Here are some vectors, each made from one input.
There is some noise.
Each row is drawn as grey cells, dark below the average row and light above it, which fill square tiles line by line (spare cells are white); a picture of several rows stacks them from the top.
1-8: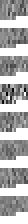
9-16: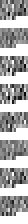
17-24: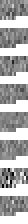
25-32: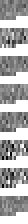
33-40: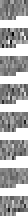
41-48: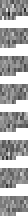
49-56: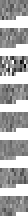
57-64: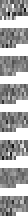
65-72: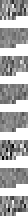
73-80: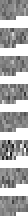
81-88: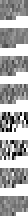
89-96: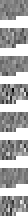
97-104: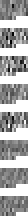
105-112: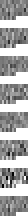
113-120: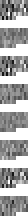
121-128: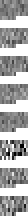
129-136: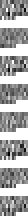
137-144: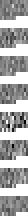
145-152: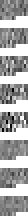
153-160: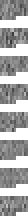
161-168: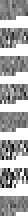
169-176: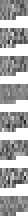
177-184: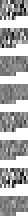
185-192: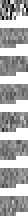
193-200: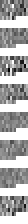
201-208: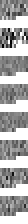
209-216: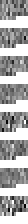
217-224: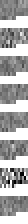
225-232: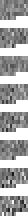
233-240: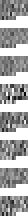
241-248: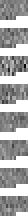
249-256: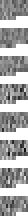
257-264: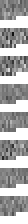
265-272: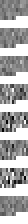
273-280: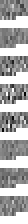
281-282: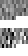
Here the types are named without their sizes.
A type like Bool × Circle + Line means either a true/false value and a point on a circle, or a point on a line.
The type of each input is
Tree × Tree × Tree.
